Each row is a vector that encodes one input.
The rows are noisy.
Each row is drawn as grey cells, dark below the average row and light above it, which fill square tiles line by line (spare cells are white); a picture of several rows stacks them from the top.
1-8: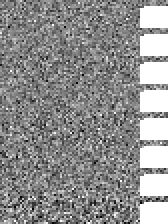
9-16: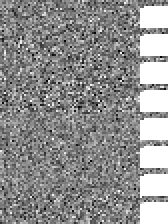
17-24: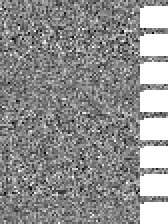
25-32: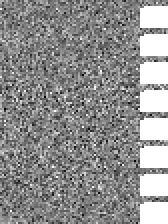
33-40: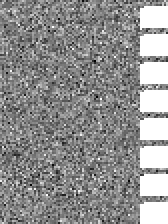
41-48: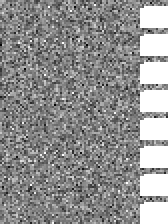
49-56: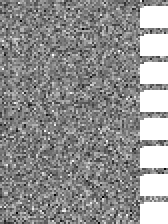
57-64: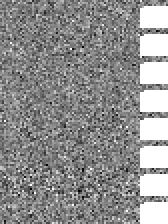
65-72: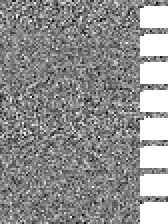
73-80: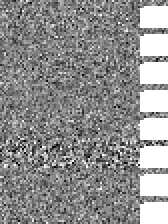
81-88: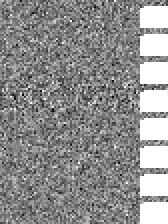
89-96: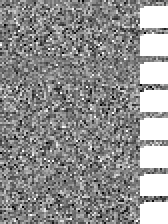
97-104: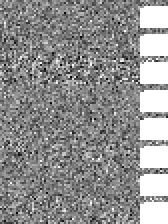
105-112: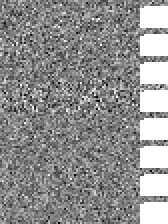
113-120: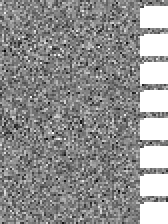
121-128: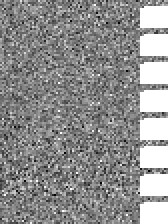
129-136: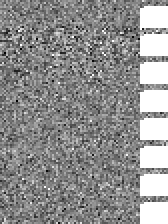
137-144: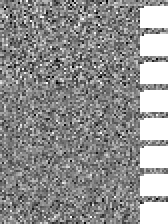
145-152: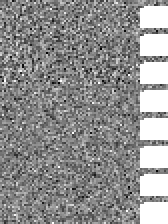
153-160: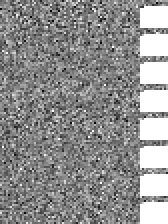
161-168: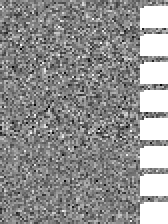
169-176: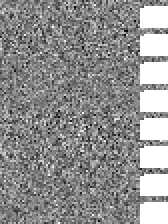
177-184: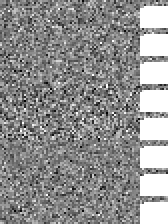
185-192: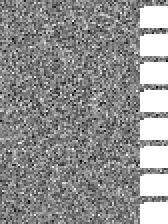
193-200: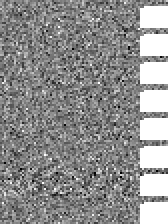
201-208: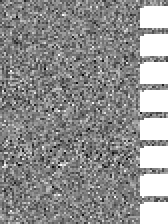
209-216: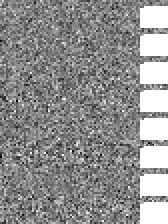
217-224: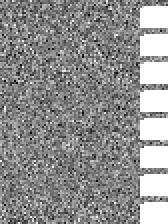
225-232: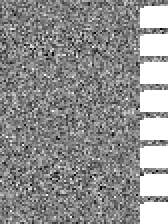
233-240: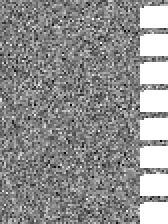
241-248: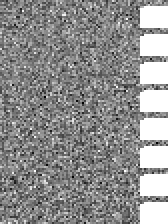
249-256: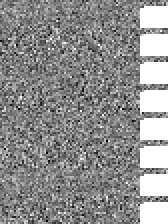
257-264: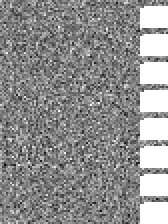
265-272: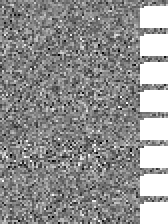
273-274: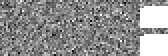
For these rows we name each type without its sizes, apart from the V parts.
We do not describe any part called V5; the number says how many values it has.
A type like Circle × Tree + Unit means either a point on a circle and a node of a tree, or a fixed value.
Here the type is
Bool × V5 + Label × (Label + Tree).
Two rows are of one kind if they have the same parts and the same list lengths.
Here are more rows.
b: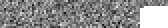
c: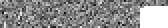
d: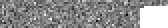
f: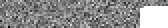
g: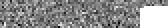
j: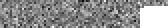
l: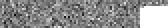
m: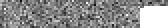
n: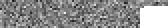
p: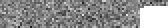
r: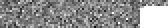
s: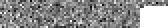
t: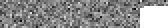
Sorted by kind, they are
b, d, g, j, l, n, p
c, m, s
f, r, t

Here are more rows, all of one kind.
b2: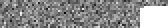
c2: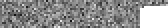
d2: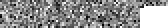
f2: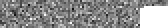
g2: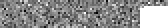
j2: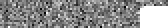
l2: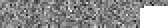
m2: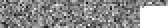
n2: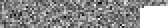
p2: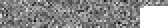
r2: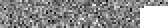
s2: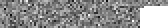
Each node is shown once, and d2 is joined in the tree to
m2, n2 and s2.
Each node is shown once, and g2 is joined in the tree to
m2.
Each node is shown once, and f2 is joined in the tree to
m2.
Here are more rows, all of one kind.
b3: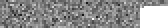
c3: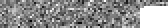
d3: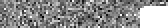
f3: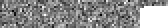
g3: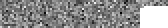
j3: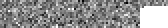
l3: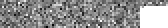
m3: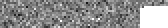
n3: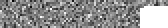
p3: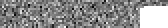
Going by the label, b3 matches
f3, l3, m3 and p3.
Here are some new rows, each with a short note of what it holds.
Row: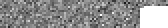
a true/false value and a value of V5
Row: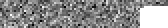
a label and a node of a tree
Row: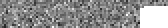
a label and a node of a tree
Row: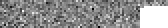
a true/false value and a value of V5
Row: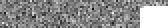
a true/false value and a value of V5
